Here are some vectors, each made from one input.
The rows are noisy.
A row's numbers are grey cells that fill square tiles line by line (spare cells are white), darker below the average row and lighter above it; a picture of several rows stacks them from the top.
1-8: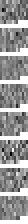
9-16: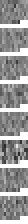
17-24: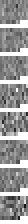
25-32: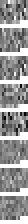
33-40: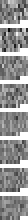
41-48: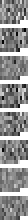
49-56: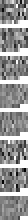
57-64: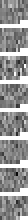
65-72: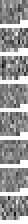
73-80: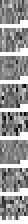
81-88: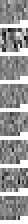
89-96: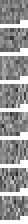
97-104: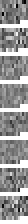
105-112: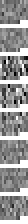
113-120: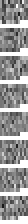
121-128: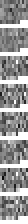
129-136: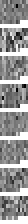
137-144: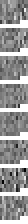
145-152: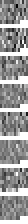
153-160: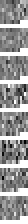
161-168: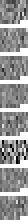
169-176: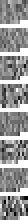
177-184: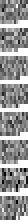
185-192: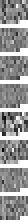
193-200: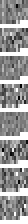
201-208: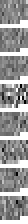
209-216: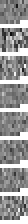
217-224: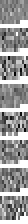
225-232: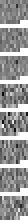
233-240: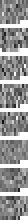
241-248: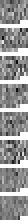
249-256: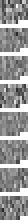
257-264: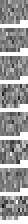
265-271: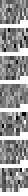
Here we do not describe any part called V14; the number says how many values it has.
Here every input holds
a true/false value, together with either a fixed value, or one of 5 labels and a value of V14.
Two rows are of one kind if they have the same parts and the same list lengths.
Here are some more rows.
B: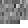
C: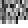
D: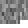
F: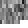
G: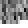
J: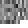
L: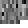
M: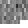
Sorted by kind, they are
B, C, D, F, G, J, M
L

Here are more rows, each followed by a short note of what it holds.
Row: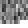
one of 5 labels, a true/false value and a value of V14
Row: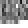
one of 5 labels, a true/false value and a value of V14
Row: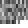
one of 5 labels, a true/false value and a value of V14
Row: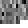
a true/false value
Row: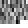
one of 5 labels, a true/false value and a value of V14
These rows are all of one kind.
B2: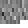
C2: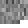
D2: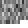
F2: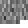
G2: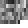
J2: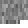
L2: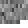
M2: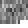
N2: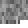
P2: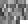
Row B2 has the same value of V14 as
G2, J2, L2 and N2.
